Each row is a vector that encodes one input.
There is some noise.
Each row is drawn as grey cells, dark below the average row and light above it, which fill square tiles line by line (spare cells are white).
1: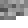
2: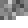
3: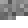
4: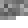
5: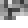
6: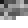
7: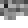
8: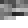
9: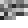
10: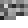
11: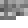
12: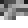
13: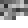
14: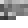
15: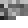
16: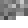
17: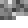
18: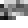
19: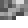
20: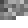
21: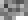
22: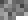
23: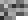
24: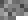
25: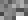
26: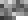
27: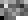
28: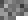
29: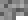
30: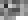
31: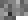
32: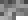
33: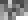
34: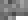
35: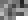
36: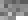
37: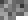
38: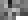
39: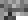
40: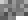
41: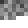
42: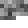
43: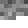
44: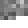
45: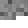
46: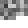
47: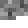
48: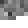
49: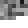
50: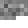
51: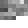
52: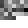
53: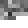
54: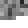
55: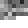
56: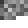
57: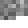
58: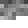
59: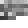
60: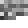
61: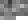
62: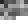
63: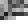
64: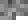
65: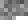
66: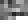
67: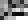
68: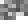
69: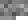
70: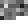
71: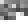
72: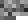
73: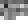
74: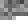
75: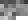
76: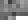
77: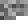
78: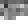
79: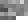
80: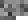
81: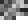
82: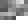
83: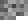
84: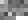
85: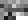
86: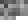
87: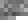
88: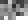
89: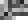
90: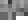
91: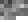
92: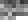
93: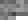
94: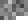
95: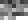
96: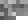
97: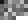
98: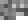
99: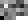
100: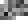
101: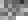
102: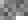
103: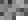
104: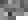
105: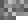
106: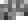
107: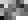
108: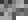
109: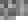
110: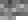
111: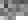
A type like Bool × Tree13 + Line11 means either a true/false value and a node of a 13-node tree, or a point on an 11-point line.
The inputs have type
Line9 + Line12.
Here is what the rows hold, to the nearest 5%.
About 45% of them hold a point on a 9-point line. The rest hold a point on a 12-point line.
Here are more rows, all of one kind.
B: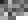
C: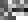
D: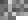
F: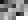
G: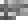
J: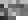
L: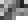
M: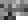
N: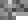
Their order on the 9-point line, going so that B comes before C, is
M, L, B, N, C, D, J, F, G.
